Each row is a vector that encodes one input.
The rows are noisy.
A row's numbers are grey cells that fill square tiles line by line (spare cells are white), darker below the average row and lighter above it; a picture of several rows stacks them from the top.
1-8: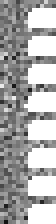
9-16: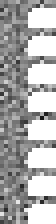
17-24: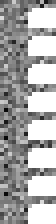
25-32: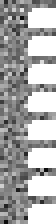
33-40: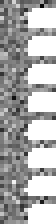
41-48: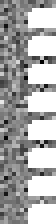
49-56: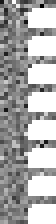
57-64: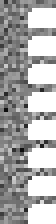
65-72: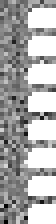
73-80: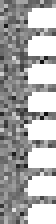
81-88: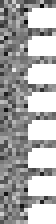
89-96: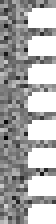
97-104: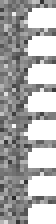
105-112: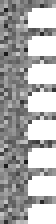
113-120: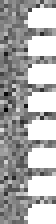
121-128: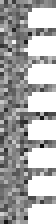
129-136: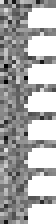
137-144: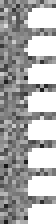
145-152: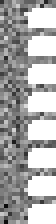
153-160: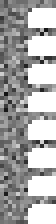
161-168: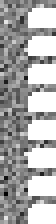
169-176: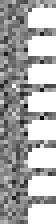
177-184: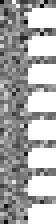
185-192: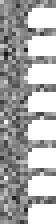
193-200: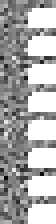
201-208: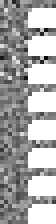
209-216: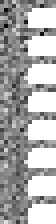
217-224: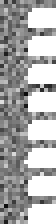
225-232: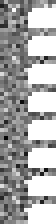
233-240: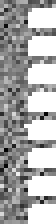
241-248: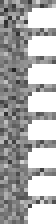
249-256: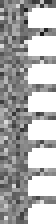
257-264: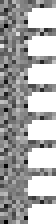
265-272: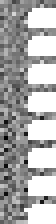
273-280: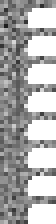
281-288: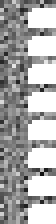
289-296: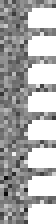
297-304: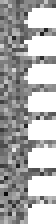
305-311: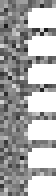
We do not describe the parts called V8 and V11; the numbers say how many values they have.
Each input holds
either a true/false value, a value of V8 and a value of V11, or a list of up to two points on a 5-point line.
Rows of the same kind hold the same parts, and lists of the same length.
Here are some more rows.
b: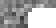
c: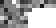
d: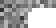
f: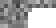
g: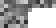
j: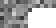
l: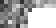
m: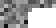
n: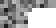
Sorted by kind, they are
b, d, f, j
c
g, m, n
l

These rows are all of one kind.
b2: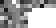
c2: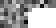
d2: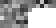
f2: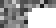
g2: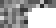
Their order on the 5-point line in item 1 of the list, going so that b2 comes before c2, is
b2, d2, f2, c2, g2.
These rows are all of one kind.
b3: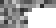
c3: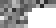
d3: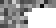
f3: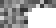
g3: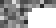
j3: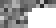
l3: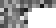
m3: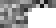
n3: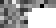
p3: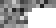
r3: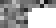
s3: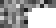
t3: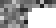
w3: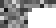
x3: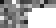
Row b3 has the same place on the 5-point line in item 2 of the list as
j3, m3, r3 and s3.
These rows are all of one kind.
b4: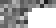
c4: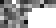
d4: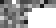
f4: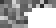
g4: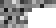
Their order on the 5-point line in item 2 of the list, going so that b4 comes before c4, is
b4, d4, g4, c4, f4.
